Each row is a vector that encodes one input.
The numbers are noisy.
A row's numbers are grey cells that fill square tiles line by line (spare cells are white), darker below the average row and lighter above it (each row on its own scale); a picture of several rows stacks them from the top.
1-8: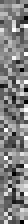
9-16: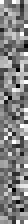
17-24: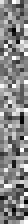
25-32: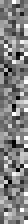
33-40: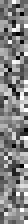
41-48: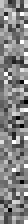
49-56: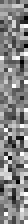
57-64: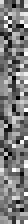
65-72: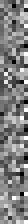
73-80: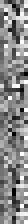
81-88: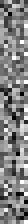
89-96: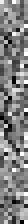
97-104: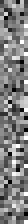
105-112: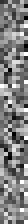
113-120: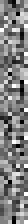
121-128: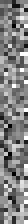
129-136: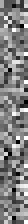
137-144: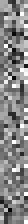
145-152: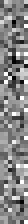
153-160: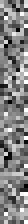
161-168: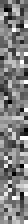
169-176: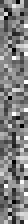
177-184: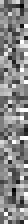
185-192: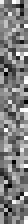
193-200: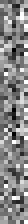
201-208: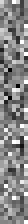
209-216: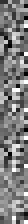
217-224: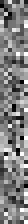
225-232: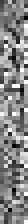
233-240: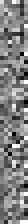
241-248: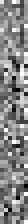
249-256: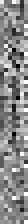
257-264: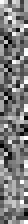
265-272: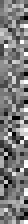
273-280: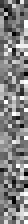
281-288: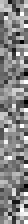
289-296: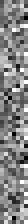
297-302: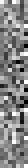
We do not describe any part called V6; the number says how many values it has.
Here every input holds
either three true/false values, or a list of up to two items, each one of 8 labels and a value of V6.
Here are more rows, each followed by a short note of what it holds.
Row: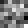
three true/false values
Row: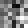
a list of two items
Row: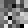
a list of two items
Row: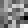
three true/false values
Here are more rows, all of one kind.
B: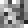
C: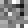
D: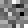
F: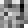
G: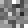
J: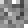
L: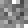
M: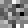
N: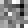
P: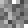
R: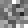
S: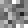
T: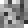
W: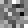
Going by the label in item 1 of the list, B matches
D, M and T.
